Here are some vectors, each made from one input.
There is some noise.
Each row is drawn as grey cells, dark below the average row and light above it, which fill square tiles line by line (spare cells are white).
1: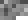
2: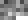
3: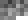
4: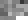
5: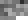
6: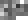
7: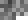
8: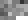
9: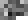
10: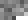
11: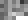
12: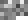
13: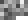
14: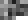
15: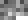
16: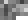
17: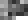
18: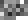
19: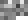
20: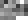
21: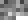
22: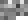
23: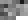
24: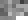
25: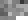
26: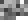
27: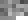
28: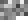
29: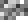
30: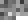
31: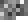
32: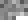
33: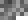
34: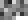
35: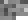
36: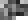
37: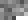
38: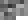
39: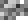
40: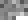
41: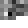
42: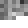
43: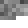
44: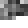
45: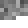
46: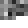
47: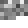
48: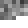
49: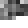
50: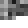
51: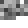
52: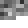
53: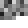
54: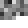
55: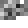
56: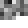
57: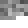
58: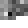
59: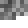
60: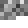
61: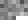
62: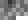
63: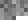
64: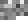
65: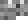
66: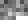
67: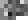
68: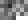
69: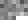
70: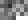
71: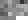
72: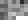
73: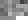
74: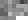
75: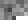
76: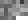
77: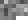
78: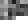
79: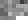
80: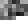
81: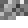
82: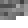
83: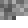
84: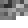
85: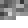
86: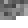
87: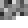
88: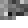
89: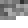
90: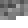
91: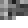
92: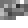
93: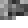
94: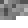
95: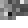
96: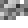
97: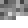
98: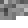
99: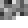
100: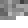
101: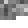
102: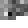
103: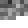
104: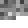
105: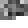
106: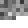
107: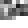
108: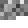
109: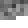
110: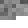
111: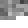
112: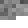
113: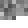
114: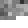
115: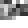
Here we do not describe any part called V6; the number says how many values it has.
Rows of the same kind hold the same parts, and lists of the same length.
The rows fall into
4 kinds.
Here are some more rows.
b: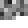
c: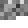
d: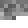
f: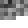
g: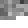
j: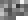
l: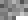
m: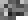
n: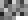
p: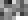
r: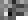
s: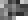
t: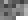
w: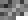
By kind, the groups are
b, n, p
c, g, l
d, f, j, t, w
m, r, s

